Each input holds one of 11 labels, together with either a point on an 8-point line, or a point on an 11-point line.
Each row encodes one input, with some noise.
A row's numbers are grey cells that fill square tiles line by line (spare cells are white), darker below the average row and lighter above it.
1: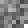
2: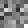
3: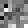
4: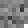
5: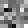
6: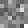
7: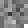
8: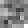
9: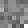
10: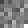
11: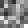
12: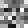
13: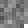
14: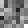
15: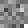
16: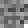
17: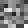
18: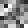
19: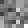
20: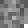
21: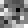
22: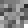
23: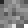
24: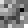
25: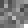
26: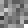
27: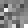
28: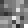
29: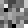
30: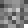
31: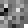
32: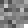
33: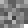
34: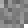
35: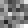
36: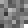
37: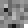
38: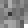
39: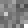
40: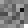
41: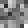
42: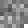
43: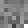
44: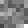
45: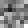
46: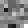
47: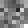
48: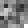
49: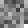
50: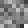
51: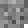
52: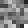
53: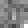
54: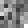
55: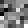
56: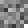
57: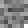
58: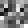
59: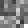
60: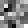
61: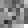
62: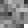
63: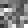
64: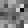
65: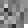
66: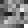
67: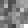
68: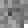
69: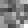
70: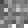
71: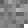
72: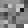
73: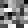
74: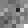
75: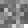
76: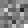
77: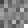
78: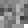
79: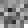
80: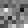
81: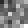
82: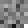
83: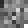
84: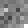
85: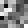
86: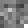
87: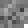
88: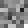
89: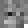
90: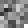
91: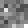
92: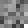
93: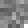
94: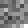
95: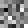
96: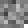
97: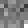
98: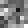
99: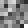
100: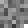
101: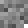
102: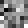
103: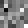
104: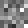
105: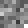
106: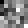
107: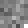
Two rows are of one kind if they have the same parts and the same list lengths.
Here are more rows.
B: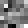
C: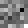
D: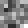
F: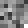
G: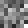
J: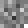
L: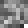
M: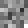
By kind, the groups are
B, C, D, F, G, J, M
L

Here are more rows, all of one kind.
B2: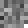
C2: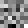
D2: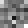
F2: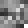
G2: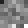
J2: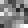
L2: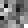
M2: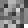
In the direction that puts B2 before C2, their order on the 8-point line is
M2, D2, B2, L2, G2, F2, C2, J2.
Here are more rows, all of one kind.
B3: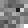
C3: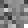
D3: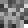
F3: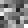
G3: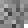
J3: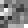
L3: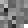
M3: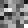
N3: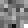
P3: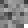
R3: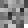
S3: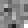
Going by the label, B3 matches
C3, M3 and P3.
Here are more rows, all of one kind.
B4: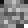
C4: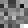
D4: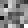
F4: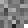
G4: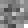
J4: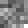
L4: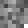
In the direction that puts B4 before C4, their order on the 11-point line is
D4, F4, J4, B4, L4, G4, C4.
